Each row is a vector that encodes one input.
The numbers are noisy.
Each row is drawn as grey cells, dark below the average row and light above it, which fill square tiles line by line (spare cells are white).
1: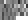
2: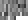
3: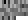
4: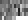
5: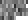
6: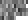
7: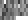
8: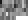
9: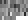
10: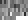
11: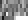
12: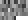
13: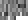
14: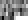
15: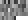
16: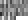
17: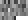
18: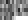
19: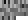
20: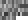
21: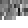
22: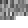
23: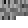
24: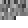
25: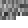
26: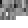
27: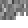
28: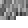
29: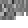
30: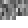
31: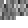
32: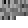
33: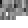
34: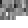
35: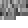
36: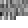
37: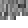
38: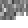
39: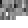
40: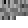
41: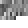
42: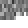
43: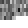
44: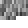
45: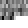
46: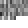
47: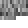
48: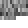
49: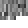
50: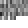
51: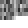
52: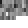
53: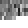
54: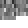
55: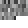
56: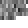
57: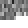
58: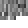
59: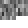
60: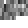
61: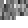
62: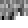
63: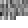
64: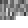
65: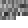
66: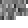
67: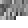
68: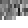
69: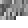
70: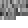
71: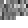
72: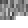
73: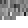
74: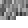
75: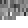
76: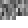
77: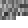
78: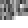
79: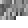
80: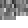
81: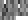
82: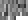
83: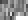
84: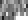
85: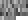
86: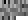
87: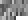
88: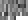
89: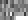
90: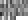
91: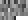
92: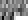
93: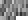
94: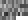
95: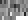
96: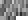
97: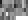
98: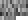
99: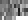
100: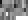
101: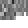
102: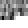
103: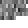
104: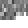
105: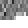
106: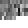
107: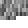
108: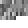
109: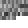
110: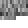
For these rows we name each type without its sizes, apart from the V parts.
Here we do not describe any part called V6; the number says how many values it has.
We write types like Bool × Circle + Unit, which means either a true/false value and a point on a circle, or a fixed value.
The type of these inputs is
Bool × Bool × Bool + (Tree + Unit) × V6.
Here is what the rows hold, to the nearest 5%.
About 45% of them hold three true/false values. The rest hold a value of V6, together with either a fixed value, or a node of a tree.
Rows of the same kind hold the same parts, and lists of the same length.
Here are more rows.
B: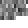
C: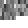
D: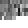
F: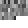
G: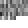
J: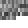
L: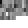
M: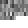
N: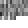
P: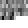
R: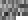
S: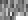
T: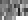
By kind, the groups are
B, D, L, T
C, M, P, S
F, G, J, N, R

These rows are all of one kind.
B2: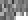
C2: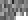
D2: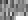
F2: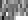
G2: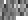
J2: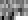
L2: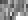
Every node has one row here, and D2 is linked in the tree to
F2 and G2.
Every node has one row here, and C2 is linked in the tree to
B2.
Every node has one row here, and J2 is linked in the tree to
G2 and L2.
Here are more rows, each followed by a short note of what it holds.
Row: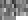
a value of V6
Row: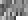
three true/false values
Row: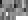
a value of V6
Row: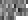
a value of V6
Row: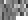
a node of a tree and a value of V6
